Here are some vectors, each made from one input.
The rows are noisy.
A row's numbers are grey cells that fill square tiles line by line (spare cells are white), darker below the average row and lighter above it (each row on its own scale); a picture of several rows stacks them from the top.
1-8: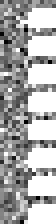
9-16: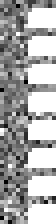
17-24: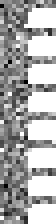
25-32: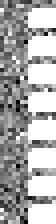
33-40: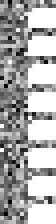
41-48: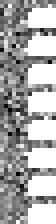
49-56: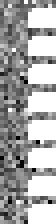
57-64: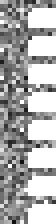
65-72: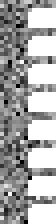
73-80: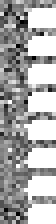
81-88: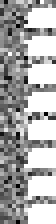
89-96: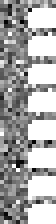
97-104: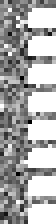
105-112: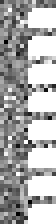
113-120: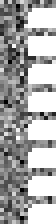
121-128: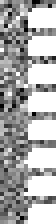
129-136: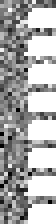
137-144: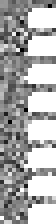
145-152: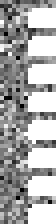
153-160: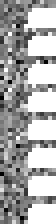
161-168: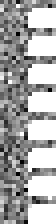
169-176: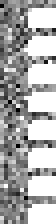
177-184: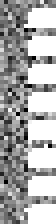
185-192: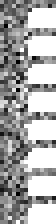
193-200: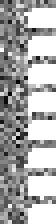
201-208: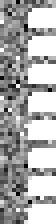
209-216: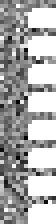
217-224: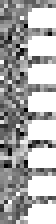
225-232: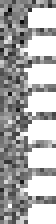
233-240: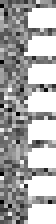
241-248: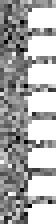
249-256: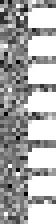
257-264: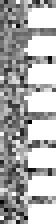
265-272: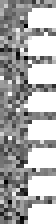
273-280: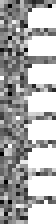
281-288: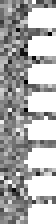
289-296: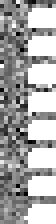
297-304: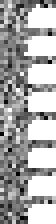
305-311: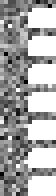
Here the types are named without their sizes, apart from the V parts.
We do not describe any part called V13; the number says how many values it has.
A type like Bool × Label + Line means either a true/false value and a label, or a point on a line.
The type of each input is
(Bool × Bool × Bool × Bool + Label) × Line × Line + V13.
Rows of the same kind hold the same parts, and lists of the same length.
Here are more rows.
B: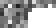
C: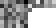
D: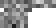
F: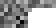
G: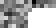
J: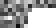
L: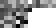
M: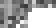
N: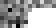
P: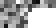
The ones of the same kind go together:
B, M
C, F, G, N
D, J, L, P

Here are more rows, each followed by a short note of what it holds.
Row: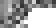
a value of V13
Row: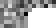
a value of V13
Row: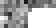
a point on each of two lines and four true/false values
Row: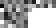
a label and a point on each of two lines
